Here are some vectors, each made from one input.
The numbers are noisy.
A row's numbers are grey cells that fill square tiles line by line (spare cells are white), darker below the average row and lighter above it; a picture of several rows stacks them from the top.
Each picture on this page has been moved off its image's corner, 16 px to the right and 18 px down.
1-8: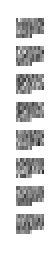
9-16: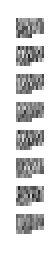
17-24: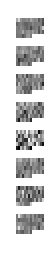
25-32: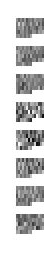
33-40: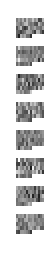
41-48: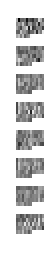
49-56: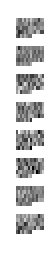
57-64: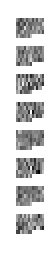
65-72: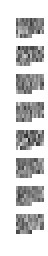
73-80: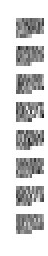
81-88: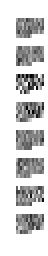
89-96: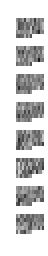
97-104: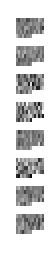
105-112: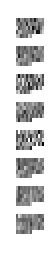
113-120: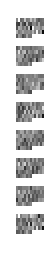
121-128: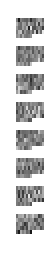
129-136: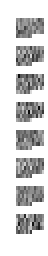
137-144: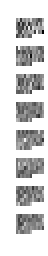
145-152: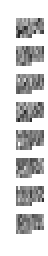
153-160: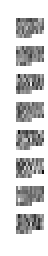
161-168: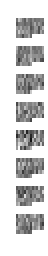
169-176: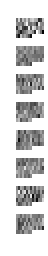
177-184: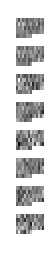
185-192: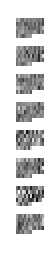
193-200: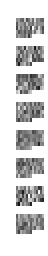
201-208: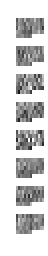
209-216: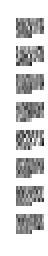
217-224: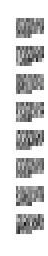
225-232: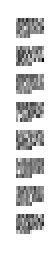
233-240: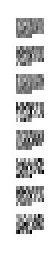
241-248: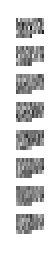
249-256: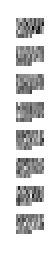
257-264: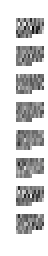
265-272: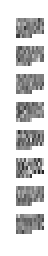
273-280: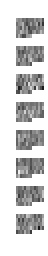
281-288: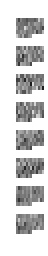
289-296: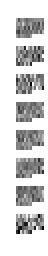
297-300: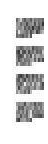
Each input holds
a point on a 20-point circle, together with either one of 5 labels, or a point on a 19-point line.
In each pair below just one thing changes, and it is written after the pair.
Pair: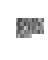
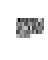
the place on the 20-point circle
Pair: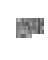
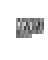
the place on the 20-point circle
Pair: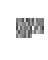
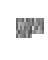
the label
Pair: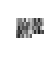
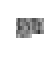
the label
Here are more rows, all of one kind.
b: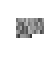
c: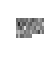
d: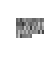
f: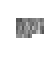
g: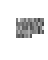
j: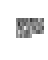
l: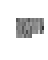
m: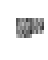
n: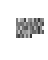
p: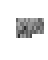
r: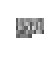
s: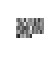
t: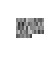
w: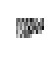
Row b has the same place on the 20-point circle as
f, l and s.
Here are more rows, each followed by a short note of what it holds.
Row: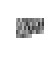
a point on a 20-point circle and one of 5 labels
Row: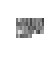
a point on a 20-point circle and a point on a 19-point line
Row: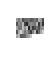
a point on a 20-point circle and one of 5 labels
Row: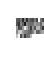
a point on a 20-point circle and a point on a 19-point line
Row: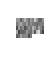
a point on a 20-point circle and one of 5 labels
